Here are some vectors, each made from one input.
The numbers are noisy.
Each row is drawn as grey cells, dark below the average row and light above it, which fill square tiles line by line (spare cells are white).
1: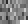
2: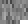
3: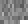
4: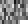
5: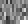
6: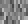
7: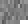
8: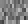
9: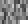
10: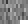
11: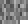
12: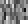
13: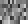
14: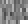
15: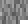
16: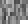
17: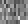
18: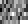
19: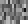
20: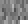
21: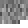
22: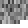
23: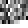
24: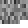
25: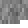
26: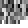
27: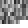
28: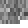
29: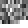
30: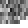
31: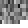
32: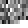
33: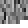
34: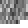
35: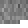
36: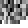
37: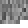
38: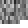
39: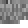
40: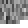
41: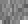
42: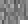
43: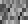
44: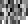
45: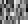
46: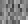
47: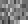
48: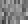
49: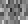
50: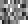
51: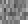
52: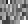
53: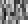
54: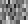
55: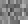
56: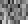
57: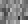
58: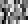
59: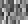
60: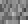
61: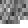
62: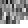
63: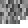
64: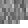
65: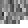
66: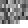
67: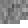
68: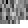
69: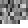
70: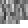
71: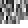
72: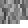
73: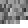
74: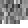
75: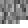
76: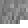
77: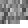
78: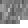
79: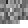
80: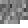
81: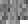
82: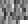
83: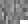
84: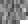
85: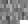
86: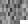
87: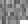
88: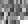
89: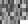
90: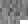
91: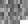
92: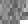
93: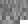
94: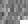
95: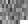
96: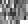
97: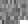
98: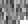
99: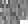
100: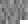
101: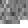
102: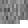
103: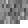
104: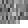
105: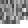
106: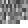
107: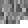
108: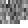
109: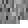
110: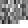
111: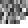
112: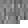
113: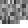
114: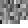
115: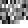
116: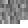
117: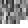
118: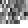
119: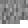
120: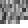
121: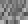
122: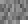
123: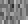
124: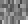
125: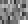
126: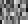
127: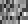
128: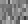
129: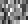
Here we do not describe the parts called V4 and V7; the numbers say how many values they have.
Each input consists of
a point on a 6-point line and a value of V4, together with either a point on a 6-point circle, or a value of V7.
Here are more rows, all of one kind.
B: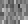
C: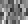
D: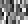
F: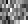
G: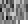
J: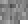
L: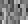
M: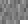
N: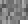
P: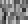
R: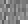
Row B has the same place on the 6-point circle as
C, F and P.
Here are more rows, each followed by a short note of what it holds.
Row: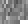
a point on a 6-point circle, a point on a 6-point line and a value of V4
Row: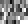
a point on a 6-point circle, a point on a 6-point line and a value of V4
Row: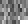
a point on a 6-point circle, a point on a 6-point line and a value of V4
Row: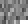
a point on a 6-point circle, a point on a 6-point line and a value of V4
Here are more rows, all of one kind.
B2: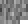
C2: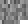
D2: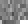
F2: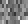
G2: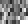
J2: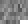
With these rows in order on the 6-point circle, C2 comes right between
B2 and G2.
